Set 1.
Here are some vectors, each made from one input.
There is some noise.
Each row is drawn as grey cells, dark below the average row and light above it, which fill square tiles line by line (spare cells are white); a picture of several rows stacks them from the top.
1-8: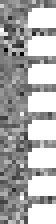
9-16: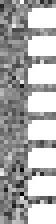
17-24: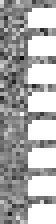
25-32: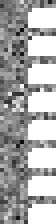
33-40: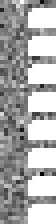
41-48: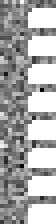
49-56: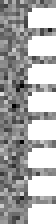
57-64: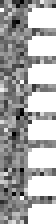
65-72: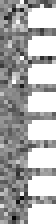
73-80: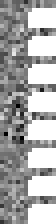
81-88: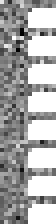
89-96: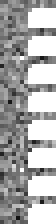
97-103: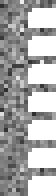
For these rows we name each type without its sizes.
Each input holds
either a label, or a point on a line, or three true/false values.
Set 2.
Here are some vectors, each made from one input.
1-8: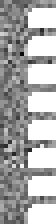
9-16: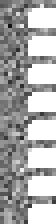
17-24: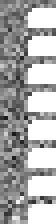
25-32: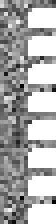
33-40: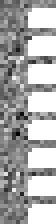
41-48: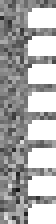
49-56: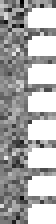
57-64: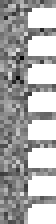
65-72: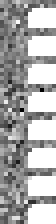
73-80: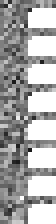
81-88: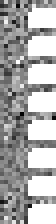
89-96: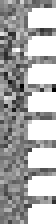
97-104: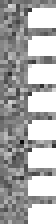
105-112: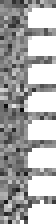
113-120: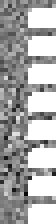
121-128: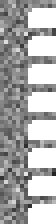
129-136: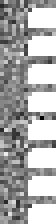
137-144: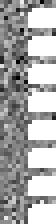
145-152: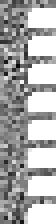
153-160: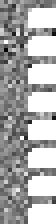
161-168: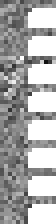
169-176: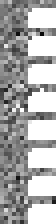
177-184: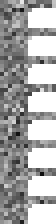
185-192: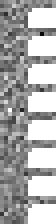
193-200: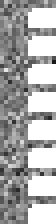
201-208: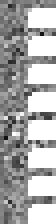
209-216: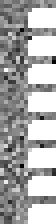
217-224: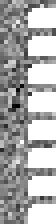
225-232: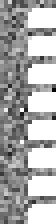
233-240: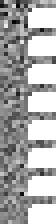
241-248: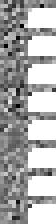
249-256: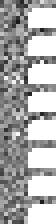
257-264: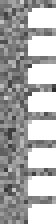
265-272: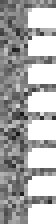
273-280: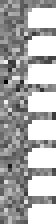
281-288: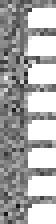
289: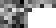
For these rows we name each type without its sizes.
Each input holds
either a label and a true/false value, or a point on a line.
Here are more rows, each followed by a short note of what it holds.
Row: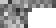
a point on a line
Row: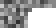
a point on a line
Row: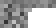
a label and a true/false value
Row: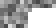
a label and a true/false value
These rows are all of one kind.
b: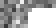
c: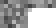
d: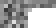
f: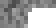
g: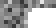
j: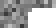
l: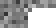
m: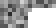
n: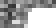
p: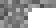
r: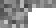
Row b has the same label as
l and p.
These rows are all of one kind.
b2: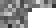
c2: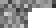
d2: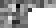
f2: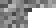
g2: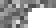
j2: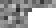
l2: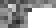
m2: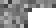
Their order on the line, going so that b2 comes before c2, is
j2, d2, l2, f2, g2, b2, m2, c2.
